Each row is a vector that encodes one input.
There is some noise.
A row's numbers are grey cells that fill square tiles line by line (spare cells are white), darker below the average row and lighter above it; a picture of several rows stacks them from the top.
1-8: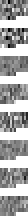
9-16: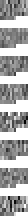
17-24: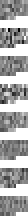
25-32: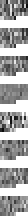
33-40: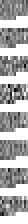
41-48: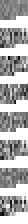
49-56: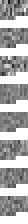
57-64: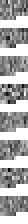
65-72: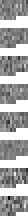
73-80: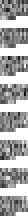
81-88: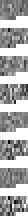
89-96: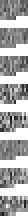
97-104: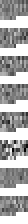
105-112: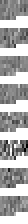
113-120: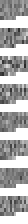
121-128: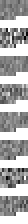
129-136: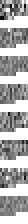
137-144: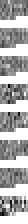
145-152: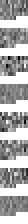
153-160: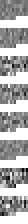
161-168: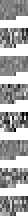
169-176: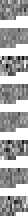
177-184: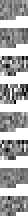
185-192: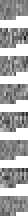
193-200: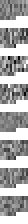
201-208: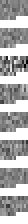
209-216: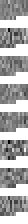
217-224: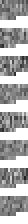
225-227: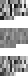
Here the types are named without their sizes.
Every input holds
a list of items, each a point on each of two lines.
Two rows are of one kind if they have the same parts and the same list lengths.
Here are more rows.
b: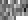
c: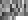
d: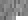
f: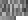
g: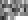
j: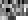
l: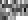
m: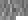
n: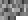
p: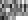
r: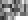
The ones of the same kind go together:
b, l, n, p
c
d, f, g, j, m, r

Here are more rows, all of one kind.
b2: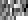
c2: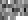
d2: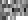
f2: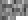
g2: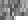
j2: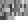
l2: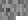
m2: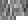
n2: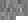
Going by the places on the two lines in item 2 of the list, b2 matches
d2, l2 and m2.
